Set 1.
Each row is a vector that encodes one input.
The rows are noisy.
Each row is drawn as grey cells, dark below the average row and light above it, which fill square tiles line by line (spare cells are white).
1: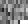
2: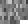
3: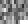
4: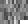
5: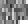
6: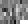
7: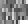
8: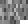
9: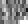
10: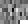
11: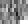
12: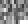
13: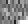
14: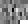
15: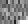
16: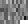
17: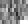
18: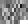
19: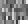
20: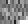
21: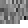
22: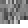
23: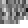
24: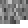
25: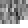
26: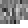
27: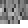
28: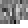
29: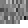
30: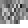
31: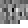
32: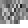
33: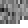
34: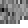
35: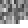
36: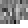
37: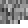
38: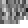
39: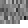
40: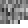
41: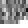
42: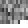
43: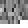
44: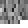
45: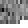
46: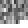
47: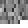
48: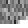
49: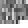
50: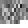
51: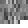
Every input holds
either one of 6 labels, or three true/false values.
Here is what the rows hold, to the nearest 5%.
About 45% of them hold one of 6 labels. The rest hold three true/false values.
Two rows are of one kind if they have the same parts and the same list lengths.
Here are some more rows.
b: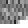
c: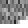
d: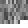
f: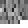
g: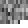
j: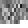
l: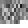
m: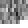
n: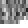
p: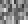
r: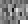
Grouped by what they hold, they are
b, c, j, l, m, n, p
d, f, g, r

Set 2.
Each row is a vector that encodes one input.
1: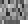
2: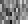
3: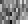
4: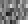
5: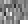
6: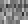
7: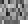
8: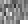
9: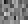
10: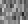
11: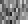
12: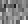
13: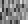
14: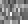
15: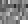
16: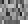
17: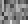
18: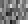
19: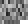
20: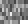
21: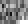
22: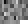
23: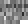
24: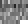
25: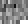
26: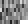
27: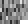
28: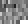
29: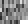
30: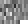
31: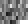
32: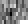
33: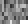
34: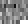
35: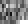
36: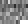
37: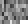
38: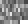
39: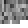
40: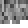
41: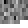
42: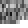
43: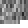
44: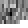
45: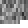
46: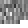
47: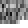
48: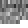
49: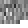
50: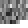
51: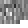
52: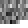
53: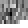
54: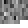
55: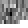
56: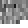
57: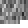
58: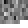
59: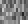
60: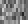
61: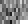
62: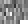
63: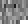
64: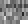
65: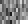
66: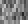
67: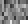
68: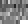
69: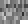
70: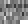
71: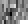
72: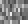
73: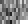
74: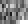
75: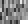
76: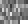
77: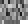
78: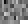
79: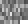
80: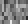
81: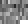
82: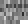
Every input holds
either one of 6 labels, or three true/false values.
